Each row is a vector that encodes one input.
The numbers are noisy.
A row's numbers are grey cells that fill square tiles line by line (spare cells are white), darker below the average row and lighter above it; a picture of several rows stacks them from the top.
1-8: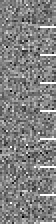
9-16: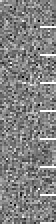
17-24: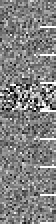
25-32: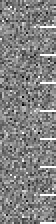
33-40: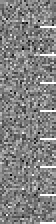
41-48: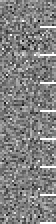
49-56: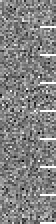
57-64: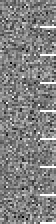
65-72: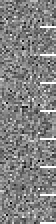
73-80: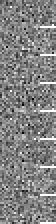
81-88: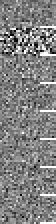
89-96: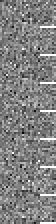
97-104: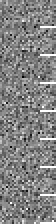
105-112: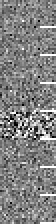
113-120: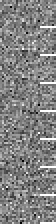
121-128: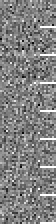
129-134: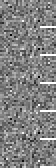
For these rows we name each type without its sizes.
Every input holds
a list of points on a line.
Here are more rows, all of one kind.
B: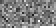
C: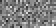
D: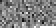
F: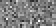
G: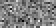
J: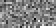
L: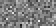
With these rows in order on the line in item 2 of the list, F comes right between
C and L.
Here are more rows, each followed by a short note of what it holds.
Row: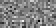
a list of one item
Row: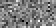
a list of two items
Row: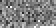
a list of two items
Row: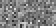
a list of two items
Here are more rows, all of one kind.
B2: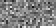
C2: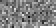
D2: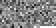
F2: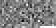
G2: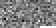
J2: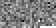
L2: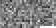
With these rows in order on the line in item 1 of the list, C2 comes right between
D2 and F2.
